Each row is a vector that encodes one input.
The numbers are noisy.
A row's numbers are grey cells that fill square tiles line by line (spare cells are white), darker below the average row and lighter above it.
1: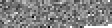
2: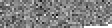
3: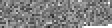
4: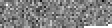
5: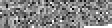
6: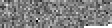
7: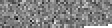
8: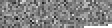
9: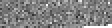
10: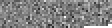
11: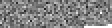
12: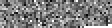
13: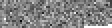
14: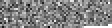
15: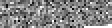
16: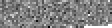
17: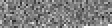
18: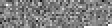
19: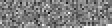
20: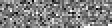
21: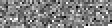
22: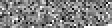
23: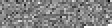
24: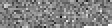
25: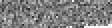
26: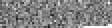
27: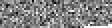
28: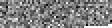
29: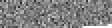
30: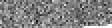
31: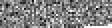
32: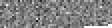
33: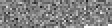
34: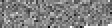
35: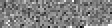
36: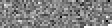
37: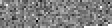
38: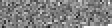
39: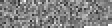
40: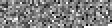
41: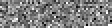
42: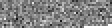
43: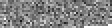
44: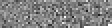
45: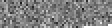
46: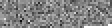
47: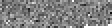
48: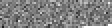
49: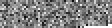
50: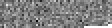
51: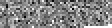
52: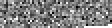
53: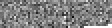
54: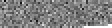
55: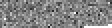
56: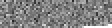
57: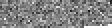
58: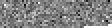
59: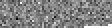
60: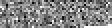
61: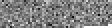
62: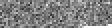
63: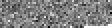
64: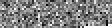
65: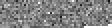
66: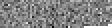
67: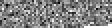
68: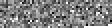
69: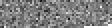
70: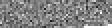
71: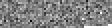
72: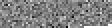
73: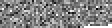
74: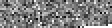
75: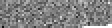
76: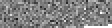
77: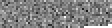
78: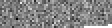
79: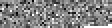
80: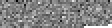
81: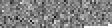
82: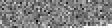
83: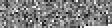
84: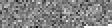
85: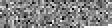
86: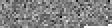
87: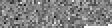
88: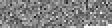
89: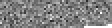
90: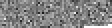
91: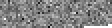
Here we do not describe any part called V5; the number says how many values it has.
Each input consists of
either one of 4 labels, or one of 9 labels and a value of V5.
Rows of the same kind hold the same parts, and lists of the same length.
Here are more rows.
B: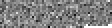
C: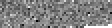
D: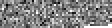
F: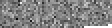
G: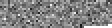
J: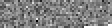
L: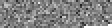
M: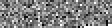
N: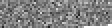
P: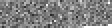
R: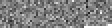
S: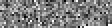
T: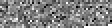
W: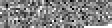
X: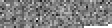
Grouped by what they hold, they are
B, C, F, G, J, L, N, P, R, X
D, M, S, T, W

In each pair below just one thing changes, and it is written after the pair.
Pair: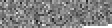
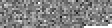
the label
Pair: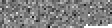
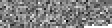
the label
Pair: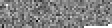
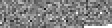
the label
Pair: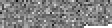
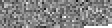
the value of V5
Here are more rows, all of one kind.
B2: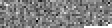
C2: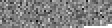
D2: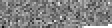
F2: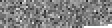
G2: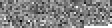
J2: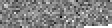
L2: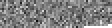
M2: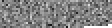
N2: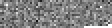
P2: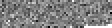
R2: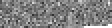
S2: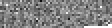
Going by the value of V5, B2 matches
M2, N2 and S2.
